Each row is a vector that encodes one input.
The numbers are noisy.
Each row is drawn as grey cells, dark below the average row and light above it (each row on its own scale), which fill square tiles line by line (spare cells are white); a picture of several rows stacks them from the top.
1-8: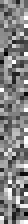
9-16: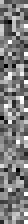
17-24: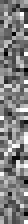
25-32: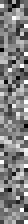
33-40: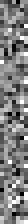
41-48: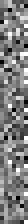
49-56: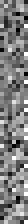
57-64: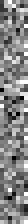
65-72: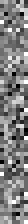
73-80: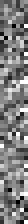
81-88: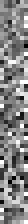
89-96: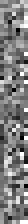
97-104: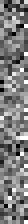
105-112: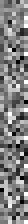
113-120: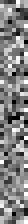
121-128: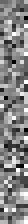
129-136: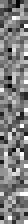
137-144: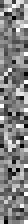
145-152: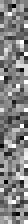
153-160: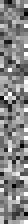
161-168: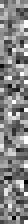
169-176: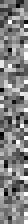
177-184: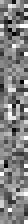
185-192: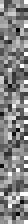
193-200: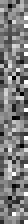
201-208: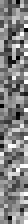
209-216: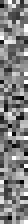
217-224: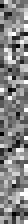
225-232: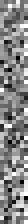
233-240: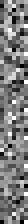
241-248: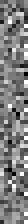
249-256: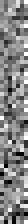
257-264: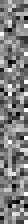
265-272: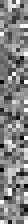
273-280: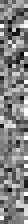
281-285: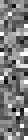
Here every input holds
a list of up to two items, each either a point on an 8-point circle, or a point on a 7-point line.
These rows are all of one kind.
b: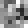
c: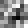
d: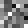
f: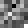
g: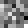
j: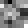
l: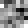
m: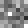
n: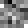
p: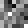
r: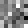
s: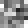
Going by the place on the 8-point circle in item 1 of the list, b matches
j, l and n.
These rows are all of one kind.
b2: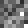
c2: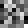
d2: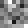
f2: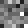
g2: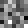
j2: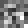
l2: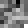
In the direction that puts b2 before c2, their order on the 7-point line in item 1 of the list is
f2, b2, d2, l2, j2, c2, g2.
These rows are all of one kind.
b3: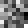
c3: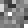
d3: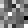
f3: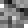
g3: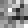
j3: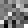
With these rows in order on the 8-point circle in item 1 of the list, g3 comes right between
c3 and f3.
